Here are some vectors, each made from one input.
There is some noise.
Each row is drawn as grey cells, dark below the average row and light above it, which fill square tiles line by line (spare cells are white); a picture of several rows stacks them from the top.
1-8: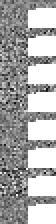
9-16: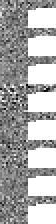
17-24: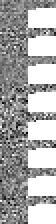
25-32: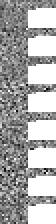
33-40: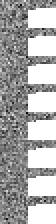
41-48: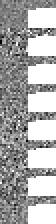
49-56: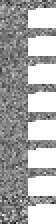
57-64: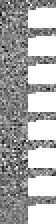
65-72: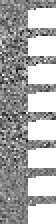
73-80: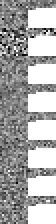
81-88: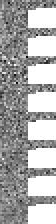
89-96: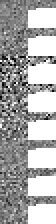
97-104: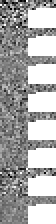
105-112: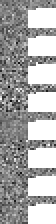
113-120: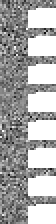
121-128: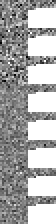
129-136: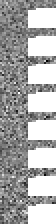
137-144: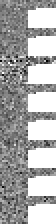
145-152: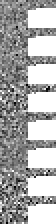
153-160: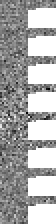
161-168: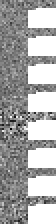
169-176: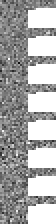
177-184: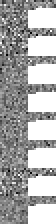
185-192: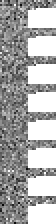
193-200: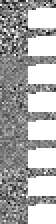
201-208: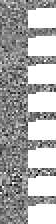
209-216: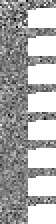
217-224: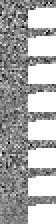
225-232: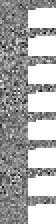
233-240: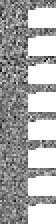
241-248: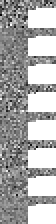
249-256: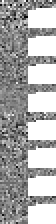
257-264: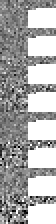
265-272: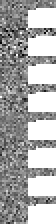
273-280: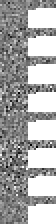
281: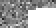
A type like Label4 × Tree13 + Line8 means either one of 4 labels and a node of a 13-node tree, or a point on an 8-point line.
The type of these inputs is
Bool × Circle6 + Unit.
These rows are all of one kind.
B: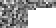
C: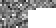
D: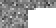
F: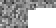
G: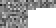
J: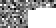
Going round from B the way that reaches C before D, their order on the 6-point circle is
B, C, D, F, J, G.
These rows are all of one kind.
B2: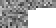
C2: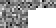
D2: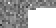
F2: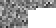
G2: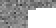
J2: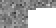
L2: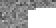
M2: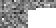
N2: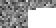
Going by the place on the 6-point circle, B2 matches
F2 and L2.
